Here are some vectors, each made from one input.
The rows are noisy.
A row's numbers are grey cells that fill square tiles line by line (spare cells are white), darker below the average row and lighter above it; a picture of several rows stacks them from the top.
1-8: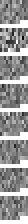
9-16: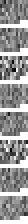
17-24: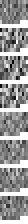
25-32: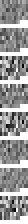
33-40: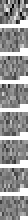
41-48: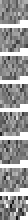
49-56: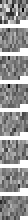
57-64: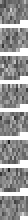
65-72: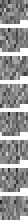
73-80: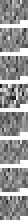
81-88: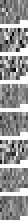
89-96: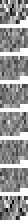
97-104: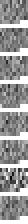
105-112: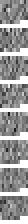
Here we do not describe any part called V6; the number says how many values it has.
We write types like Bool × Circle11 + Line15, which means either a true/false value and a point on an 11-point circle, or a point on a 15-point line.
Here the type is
Line5 + (Tree8 + Unit) × V6.
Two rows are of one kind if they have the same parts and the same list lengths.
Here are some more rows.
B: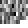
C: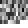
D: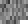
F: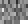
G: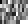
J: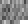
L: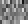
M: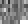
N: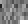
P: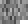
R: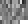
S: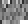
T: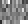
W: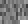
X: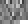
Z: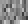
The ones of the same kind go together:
B, C, G
D, F, M, N, P, W
J, L, R, S, T, X, Z

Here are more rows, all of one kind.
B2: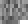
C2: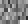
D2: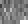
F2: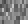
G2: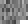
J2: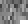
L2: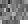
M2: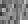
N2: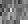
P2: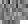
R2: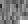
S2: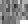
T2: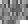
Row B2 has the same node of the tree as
D2, J2, P2 and R2.
